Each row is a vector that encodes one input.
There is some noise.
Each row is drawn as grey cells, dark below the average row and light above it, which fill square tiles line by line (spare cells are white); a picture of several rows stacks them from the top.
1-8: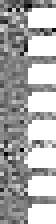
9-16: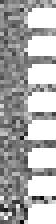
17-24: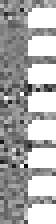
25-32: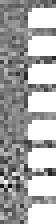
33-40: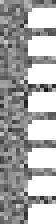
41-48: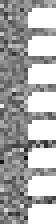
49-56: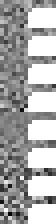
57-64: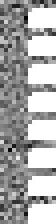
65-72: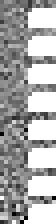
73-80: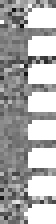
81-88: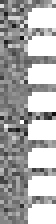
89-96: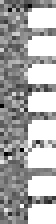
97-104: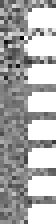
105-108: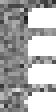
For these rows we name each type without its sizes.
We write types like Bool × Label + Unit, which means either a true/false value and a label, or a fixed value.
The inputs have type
Circle × Tree × Tree + Unit.
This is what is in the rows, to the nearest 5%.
About 95% of them hold a point on a circle and a node of each of two trees. The rest hold a fixed value.
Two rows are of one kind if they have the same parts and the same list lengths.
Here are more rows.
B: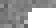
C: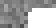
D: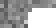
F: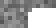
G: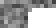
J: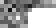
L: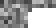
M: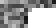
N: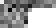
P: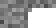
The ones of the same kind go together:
B, C, D, F, G, L, M, P
J, N

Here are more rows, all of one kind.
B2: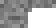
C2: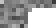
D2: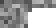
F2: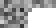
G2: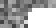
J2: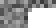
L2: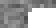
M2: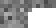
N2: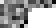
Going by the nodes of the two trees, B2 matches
D2, G2 and N2.
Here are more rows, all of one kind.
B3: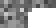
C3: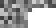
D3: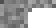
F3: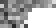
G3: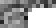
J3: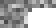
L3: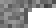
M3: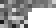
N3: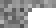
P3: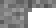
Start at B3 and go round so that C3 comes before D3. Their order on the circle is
B3, C3, D3, M3, L3, P3, N3, F3, J3, G3.
